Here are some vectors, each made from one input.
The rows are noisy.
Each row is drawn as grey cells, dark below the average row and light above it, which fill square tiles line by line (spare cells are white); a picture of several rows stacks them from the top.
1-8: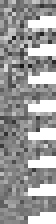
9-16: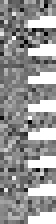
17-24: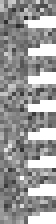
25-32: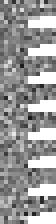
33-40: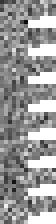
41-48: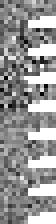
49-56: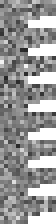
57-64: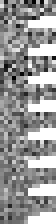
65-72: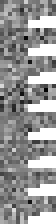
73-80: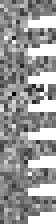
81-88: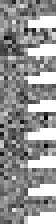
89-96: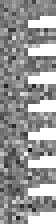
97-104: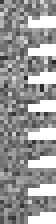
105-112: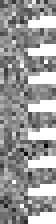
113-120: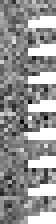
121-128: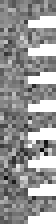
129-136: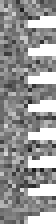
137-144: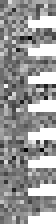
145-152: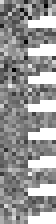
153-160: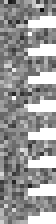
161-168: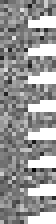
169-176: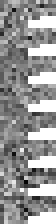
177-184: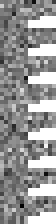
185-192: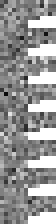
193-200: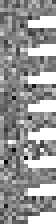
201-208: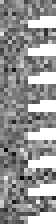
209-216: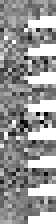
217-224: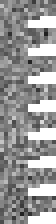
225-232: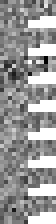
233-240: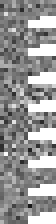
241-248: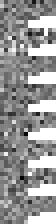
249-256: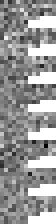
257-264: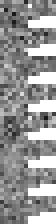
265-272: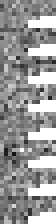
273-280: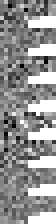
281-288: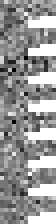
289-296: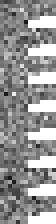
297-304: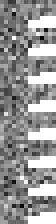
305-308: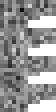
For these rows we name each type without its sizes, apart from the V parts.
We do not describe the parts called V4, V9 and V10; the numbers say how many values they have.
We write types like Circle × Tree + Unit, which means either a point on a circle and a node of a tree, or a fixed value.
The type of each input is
Label × (Line × (Line + V4) + V10) × V9.
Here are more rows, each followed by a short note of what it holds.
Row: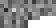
a label, a point on each of two lines and a value of V9
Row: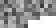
a label, a point on a line, a value of V4 and a value of V9
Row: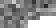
a label, a value of V9 and a value of V10
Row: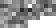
a label, a value of V9 and a value of V10
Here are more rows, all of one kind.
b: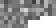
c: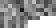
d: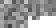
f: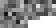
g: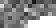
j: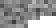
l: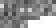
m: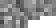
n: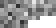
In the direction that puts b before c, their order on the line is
b, g, c, j, f, d, n, m, l.
